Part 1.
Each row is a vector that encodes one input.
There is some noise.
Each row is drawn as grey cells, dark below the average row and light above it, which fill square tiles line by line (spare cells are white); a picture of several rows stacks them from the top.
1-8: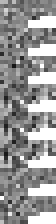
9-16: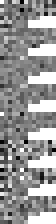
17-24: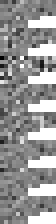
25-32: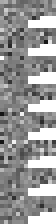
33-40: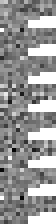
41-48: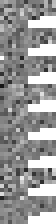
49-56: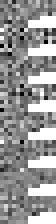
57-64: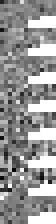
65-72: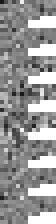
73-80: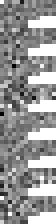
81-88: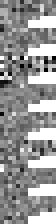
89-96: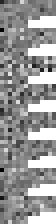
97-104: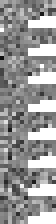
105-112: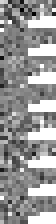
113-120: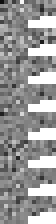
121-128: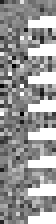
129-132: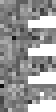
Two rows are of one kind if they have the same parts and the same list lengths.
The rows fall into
2 kinds.
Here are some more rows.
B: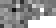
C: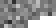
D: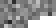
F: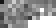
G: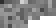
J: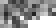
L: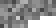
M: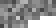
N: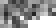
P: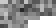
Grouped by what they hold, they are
B, C, D, F, G, L, M, P
J, N

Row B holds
a point on an 18-point circle.
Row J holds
a fixed value.
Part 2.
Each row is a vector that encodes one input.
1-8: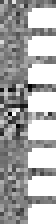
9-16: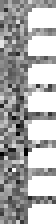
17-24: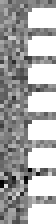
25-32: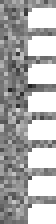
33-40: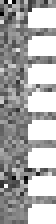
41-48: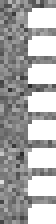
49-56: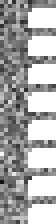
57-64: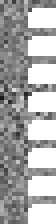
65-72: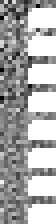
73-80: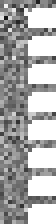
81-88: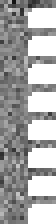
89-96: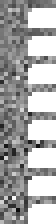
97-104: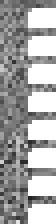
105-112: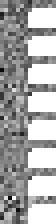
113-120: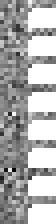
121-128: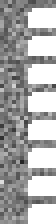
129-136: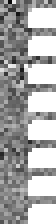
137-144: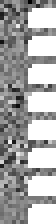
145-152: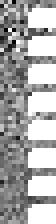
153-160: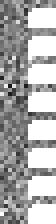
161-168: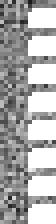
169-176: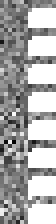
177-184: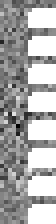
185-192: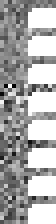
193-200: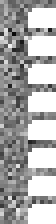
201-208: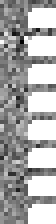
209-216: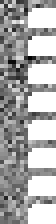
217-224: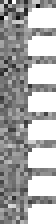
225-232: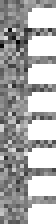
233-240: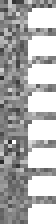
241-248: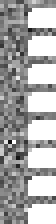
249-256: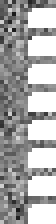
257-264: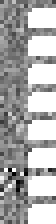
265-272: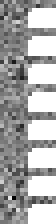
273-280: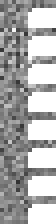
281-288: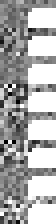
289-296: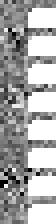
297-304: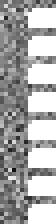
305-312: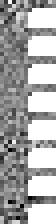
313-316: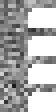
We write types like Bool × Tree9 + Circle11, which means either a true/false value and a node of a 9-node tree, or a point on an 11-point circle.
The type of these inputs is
Tree14.
